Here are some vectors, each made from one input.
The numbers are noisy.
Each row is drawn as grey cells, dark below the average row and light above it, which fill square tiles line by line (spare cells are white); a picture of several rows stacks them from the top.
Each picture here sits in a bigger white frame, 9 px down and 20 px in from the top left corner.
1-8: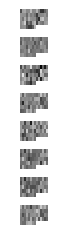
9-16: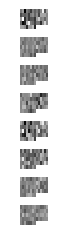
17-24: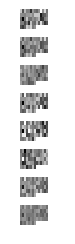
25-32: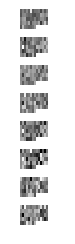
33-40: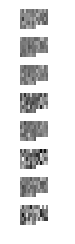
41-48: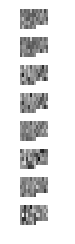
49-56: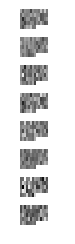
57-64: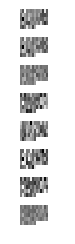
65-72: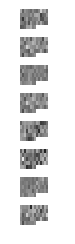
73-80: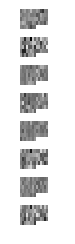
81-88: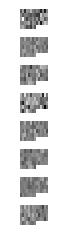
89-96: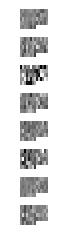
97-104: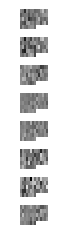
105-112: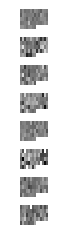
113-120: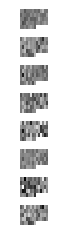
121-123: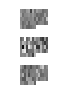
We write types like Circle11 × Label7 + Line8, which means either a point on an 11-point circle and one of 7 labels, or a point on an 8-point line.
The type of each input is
Bool × Bool × Bool + Circle5.
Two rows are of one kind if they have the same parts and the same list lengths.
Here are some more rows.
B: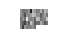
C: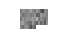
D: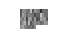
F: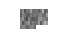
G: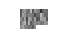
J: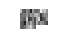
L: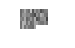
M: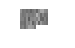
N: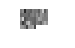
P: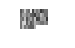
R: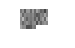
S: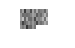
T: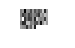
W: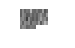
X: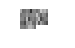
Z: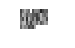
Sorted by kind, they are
B, C, R, S, T
D, F, G, J, L, M, N, P, W, X, Z

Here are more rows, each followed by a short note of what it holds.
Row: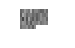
three true/false values
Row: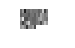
three true/false values
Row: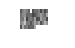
three true/false values
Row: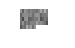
three true/false values
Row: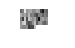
a point on a 5-point circle
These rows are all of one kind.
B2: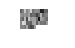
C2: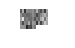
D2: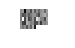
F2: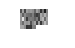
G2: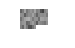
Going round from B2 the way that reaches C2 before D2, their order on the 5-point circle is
B2, F2, C2, G2, D2.
